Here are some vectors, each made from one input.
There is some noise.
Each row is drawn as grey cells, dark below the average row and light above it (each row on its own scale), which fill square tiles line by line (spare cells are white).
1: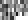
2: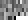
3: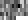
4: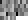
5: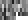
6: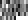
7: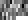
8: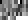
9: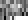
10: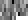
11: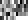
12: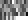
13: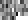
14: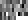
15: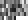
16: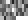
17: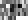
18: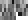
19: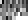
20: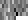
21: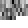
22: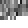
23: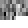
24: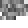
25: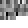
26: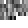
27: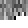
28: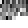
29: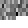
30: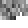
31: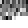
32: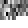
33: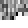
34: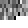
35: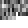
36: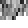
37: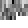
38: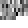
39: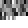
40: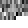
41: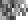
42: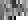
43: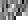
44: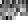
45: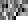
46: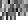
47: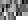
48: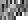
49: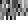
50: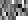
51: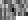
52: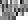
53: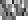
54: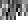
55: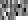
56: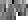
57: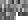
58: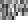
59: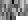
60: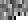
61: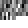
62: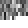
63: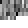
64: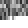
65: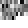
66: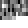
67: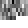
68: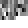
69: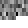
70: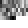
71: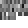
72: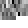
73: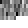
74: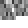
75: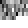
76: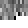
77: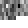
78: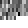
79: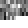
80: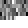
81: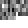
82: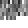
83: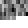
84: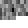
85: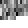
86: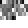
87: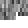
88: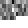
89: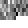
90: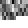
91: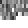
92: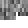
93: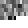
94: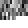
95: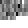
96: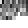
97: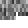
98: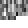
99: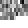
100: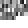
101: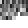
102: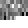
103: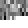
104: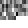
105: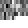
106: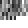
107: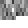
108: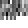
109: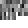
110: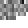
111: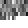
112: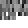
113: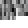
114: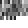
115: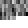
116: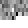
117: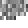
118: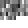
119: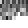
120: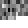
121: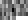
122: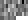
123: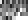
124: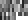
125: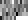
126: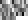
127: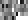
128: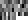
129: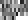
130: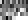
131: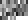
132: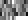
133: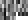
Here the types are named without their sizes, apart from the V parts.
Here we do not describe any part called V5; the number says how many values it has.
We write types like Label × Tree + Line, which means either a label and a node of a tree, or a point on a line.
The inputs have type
List(Bool × V5).
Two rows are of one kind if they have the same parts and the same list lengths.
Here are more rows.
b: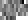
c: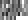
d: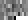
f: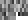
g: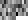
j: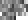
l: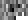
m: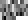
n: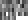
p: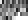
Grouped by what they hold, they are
b, c, d, g, j, l, m
f, n
p

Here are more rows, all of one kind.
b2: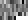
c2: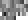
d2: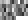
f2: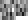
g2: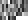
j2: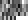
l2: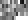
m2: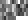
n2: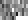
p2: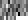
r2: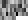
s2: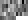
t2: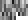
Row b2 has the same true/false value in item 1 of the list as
c2, j2, p2 and t2.
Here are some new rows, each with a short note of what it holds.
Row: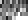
the empty list
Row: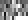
a list of one item
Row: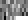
a list of one item
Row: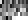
the empty list
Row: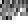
the empty list
